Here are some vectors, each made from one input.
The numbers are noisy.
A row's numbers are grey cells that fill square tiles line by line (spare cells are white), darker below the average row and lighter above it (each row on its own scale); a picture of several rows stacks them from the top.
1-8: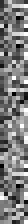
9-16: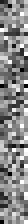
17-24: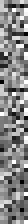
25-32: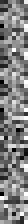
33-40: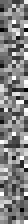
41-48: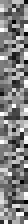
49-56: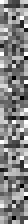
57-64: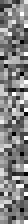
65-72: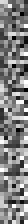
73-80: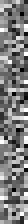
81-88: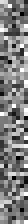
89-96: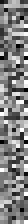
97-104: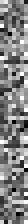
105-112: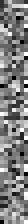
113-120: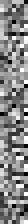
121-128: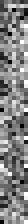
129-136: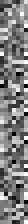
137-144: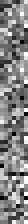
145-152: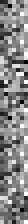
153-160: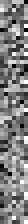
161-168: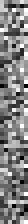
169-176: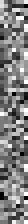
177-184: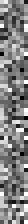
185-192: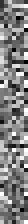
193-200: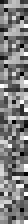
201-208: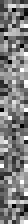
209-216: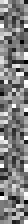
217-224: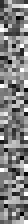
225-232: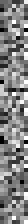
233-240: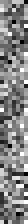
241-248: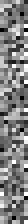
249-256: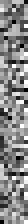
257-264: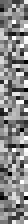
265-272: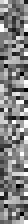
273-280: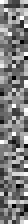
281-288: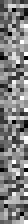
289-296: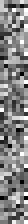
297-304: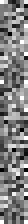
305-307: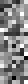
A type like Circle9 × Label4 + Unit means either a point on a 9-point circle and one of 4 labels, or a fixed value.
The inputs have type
Bool × Bool × Bool × Bool.
